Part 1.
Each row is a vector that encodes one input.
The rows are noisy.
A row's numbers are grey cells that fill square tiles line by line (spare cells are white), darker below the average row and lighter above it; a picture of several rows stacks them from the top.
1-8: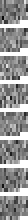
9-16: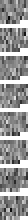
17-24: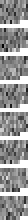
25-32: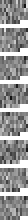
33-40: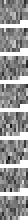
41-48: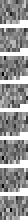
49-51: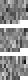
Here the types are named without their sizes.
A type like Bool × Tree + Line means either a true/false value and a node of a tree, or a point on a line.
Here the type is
Circle + Tree.
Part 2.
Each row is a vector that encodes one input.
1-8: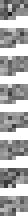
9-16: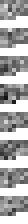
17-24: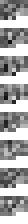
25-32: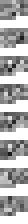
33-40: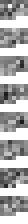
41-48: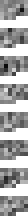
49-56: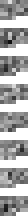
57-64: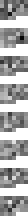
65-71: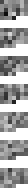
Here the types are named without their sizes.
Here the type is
Label + Line.
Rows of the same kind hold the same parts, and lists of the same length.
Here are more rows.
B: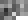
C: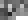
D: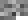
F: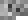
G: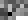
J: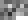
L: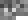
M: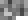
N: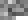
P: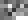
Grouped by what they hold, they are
B, C, G, J, P
D, F, L, M, N

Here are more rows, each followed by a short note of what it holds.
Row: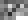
a point on a line
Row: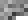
a label
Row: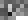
a point on a line
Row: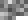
a label
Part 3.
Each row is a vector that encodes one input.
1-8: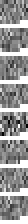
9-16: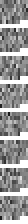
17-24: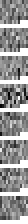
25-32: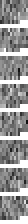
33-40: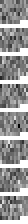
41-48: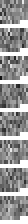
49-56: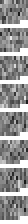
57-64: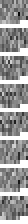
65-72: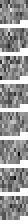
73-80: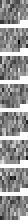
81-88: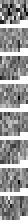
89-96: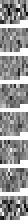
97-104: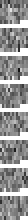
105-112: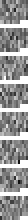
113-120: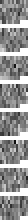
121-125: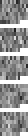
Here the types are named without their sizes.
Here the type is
List(Circle).
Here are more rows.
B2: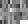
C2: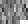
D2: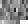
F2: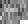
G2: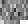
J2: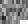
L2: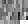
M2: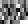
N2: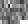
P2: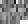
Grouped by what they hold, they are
B2, C2, D2, F2, G2, L2, P2
J2, N2
M2

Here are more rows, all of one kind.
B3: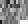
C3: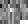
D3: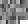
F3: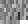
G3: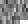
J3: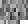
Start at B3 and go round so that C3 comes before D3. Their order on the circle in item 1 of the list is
B3, C3, F3, J3, D3, G3.
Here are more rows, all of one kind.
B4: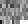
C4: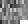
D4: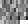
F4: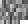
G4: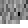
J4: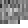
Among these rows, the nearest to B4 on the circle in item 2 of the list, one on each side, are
D4 and G4.
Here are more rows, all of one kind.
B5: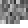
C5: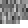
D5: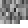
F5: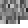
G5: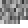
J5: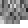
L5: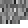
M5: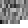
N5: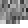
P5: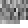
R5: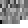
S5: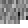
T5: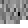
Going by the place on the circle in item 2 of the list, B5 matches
D5 and R5.
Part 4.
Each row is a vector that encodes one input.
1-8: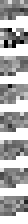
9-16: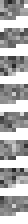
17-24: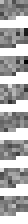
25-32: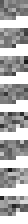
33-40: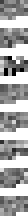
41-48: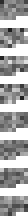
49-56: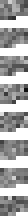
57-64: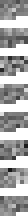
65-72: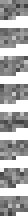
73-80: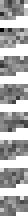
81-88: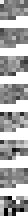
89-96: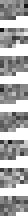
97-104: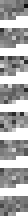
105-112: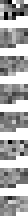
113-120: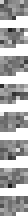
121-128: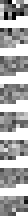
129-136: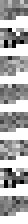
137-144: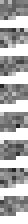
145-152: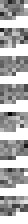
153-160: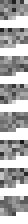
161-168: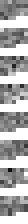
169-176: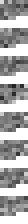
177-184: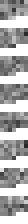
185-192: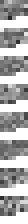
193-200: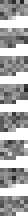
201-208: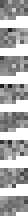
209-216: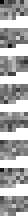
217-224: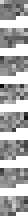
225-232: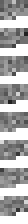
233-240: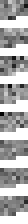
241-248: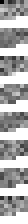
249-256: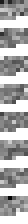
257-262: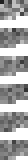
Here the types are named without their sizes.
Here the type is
Bool × Label + Unit.
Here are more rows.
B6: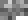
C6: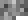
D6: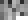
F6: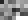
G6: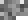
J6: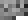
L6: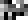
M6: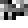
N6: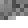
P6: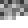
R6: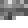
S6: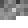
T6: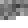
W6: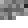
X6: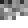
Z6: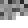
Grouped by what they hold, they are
B6, C6, D6, F6, G6, J6, N6, P6, R6, S6, T6, W6, X6, Z6
L6, M6

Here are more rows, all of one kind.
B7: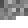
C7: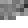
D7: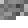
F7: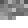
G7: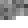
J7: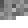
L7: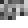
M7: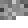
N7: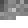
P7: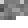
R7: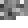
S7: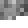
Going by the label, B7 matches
F7, J7 and N7.
